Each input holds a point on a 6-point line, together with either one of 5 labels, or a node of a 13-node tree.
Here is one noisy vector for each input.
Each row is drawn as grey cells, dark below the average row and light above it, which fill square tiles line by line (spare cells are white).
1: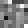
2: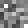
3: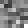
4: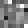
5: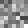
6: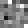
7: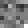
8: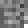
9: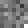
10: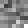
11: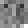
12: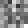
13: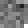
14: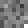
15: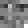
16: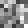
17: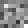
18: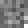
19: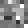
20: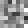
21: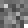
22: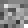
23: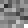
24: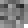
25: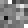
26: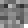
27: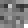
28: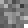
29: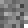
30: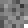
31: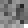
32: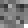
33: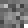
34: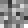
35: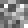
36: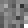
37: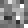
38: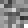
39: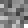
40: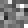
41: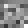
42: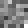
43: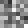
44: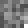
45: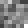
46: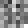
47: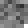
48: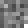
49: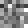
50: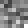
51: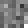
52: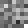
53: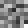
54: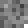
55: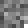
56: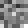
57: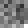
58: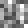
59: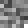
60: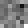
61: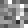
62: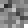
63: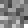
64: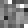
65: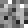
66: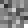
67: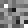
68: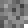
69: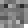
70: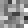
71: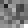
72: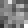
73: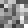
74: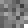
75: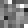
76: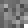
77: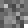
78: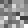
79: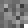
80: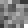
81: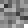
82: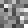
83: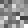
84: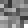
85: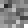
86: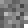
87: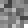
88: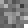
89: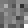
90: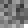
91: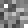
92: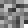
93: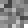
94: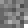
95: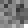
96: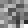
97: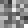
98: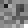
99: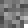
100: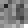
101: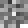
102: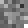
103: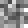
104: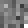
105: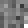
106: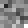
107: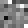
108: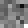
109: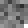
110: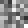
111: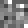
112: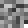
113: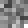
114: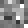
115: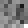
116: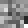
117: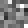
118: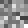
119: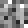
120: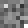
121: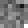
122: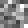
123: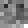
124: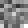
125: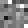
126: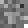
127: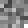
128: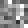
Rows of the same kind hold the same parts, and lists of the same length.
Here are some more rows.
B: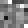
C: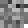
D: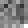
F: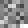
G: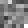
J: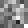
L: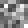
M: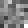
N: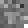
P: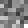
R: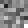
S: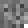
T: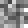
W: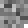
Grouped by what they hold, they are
B, D, G, M, N, P, R, S, W
C, F, J, L, T

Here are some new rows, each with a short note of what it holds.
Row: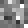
one of 5 labels and a point on a 6-point line
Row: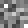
one of 5 labels and a point on a 6-point line
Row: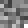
a point on a 6-point line and a node of a 13-node tree
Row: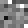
a point on a 6-point line and a node of a 13-node tree
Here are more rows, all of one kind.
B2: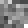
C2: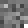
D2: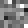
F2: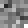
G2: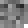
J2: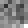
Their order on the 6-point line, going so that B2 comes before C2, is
D2, B2, C2, G2, J2, F2.
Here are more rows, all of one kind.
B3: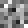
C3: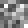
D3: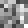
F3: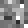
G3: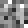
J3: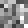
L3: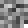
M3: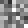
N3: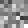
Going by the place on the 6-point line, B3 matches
C3, D3 and J3.
